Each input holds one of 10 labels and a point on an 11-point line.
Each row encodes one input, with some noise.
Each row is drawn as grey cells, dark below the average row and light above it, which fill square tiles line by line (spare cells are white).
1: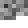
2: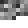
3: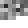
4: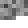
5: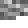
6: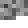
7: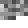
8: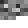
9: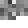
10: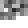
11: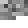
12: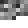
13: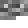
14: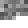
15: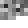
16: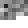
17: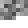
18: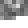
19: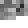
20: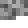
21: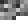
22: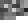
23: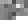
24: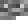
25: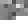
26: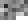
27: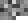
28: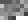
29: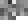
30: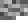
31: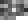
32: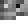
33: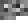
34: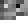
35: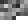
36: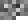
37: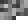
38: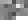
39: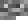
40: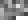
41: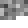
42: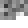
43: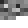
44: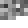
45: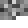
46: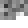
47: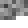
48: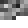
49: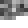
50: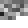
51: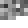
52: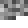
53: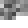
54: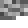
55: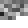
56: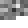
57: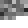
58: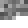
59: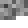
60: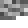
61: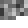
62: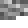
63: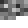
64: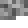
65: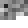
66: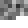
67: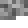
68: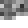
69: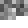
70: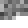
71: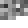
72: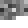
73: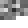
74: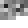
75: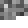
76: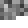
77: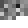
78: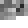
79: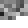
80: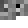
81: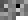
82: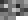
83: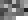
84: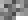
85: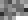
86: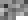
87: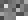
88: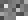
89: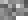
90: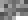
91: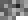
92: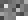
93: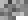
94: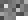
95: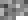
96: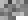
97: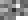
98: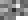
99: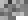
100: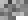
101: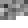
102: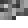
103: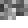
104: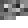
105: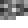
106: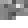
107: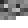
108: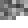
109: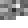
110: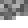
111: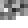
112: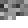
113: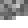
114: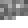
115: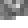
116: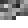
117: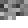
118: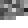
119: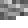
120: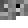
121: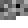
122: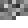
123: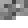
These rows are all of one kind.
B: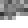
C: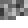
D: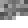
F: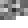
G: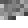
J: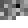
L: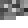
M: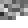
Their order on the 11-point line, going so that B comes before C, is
F, D, M, B, G, C, L, J.
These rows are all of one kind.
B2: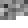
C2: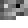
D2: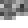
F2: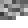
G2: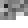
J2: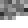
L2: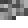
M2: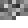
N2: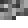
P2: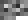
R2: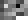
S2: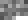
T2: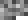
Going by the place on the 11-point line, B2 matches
S2 and T2.
